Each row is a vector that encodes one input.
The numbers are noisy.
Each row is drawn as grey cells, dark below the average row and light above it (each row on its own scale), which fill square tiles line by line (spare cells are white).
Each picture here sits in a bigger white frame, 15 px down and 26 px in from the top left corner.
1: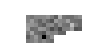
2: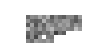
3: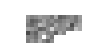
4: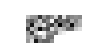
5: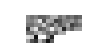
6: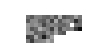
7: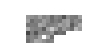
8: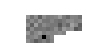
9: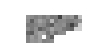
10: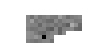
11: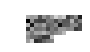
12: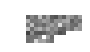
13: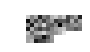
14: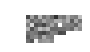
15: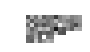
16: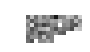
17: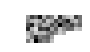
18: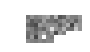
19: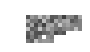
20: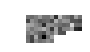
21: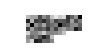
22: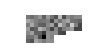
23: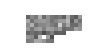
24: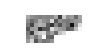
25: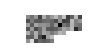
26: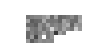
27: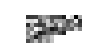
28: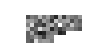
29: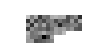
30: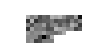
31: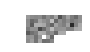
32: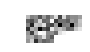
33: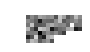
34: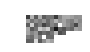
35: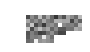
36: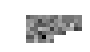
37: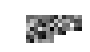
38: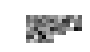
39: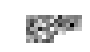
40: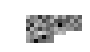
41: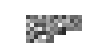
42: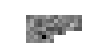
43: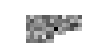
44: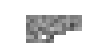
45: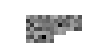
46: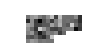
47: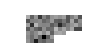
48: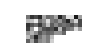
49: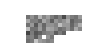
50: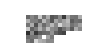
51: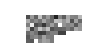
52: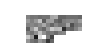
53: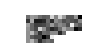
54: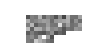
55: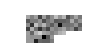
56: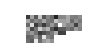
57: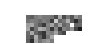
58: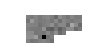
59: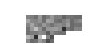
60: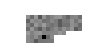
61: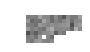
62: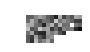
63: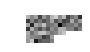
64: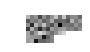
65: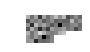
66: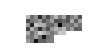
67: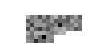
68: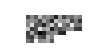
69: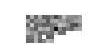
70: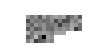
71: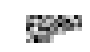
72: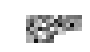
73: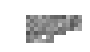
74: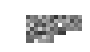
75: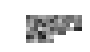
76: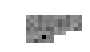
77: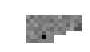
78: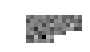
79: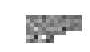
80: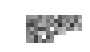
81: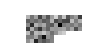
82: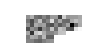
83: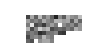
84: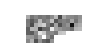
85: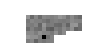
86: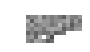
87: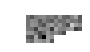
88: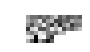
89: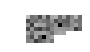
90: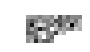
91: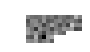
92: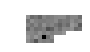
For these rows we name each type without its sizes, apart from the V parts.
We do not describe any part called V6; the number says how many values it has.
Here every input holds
either a fixed value, or a node of a tree, or a true/false value and a value of V6.
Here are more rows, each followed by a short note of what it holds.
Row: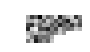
a fixed value
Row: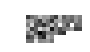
a true/false value and a value of V6
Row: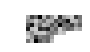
a fixed value
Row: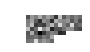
a true/false value and a value of V6
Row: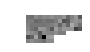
a true/false value and a value of V6
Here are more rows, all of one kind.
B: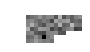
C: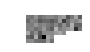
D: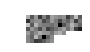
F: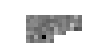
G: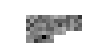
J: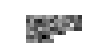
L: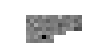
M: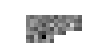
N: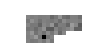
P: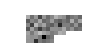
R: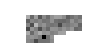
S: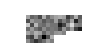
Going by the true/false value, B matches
D, J, L and S.
